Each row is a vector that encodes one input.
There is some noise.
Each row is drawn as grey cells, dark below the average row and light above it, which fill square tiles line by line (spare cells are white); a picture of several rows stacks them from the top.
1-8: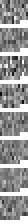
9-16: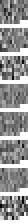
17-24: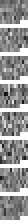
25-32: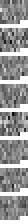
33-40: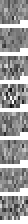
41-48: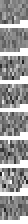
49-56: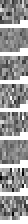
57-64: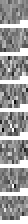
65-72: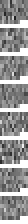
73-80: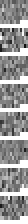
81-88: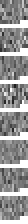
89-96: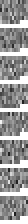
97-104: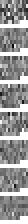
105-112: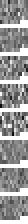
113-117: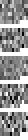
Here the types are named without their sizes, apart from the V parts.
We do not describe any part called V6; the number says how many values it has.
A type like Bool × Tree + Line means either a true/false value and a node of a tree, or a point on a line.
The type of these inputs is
(Bool × Circle + Unit) × (Line + V6).
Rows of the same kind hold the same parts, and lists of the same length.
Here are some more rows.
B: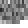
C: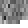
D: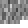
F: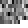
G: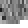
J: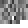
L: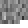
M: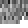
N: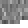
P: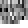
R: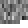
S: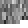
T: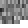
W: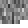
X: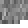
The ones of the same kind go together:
B, C, D, G
F, T, W
J, M, P
L, N, R, S, X

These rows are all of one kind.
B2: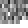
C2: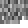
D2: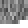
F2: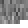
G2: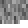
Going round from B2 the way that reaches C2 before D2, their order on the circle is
B2, F2, C2, D2, G2.
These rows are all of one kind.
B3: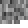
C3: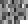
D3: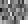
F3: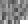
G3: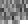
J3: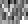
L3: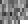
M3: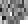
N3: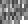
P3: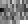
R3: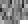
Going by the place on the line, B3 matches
F3 and L3.
